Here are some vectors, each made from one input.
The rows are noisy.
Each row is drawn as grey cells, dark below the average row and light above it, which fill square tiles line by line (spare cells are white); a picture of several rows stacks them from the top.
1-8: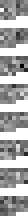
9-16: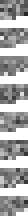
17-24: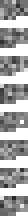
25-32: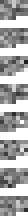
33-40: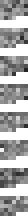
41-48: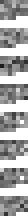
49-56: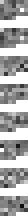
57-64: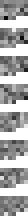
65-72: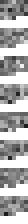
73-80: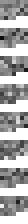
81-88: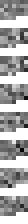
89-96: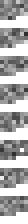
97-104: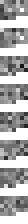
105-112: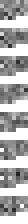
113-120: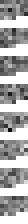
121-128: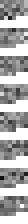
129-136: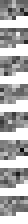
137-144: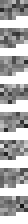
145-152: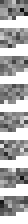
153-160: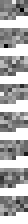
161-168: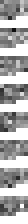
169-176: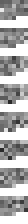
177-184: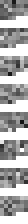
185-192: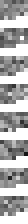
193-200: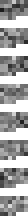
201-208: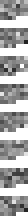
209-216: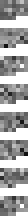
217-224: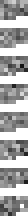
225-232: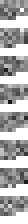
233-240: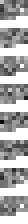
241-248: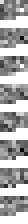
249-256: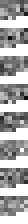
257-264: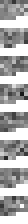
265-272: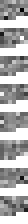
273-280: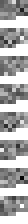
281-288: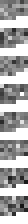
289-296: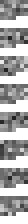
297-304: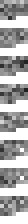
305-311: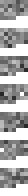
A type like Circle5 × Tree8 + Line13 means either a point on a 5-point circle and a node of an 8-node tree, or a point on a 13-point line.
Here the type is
(Bool × Bool × Bool × Bool + Line6) × Tree7.
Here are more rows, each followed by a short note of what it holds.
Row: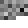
a node of a 7-node tree and four true/false values
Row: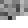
a node of a 7-node tree and four true/false values
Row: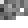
a point on a 6-point line and a node of a 7-node tree
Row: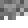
a node of a 7-node tree and four true/false values
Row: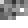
a point on a 6-point line and a node of a 7-node tree
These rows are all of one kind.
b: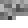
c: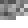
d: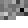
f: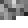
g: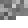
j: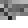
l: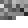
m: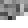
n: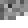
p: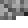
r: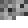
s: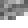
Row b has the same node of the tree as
g, j, l and p.
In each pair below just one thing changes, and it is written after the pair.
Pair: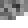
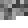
one of the four true/false values
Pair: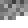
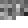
one of the four true/false values
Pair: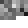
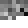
the node of the tree
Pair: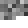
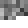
one of the four true/false values
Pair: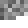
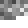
one of the four true/false values
